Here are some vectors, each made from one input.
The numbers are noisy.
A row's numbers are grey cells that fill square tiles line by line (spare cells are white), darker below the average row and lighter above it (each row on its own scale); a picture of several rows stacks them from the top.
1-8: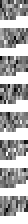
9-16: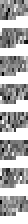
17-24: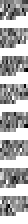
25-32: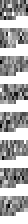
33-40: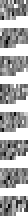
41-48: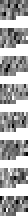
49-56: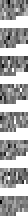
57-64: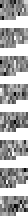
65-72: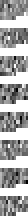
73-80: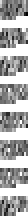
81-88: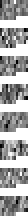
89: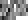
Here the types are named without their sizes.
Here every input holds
either a fixed value, or two labels.
